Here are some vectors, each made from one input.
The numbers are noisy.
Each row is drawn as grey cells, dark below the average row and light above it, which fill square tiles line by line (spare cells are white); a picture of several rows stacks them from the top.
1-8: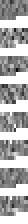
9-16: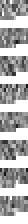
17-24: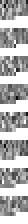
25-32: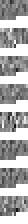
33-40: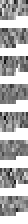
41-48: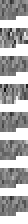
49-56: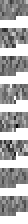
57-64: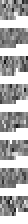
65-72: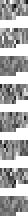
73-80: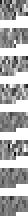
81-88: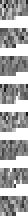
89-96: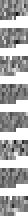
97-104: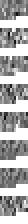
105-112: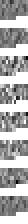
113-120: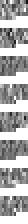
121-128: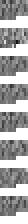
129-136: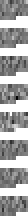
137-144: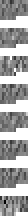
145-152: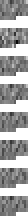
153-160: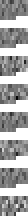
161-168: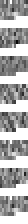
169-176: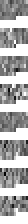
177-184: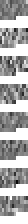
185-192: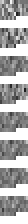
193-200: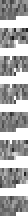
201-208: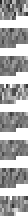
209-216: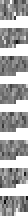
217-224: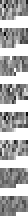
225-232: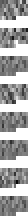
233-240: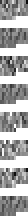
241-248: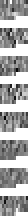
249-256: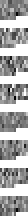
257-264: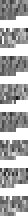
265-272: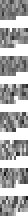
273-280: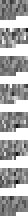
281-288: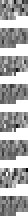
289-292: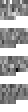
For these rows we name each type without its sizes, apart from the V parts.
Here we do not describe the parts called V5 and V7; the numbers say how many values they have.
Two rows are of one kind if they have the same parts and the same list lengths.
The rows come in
3 kinds.
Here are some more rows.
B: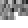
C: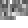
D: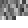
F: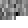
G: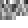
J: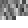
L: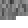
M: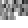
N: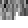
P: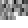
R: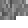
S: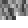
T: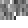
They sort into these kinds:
B, D, J, L, M, N, S
C, P, R, T
F, G

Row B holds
a point on a line, a true/false value and a value of V7.
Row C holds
a true/false value, a value of V5 and a value of V7.
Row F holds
a point on a circle and a value of V7.
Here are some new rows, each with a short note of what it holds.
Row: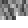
a point on a line, a true/false value and a value of V7
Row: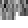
a point on a line, a true/false value and a value of V7
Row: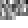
a point on a circle and a value of V7
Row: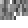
a true/false value, a value of V5 and a value of V7
